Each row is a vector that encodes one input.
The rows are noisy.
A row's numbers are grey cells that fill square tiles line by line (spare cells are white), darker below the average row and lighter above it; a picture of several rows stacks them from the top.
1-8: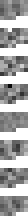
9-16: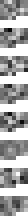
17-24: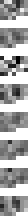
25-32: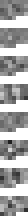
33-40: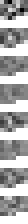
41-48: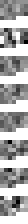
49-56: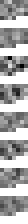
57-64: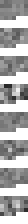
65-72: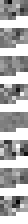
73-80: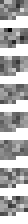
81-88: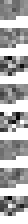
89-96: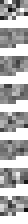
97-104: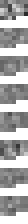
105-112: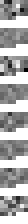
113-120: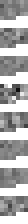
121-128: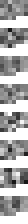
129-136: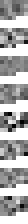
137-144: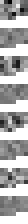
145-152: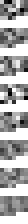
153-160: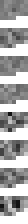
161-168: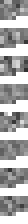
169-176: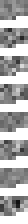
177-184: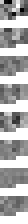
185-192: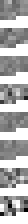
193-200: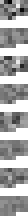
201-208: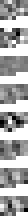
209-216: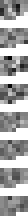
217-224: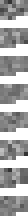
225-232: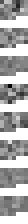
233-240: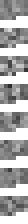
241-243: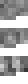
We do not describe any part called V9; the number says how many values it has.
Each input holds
a true/false value, together with either a point on an 8-point line, or a value of V9.
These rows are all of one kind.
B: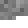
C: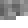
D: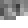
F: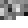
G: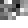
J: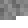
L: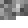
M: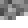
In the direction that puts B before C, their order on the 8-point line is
L, J, B, G, F, M, C, D.
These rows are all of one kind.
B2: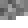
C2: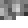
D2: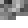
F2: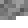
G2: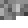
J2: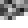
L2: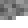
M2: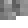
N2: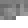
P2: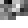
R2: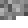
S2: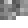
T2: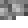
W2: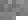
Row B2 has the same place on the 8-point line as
C2, M2 and S2.
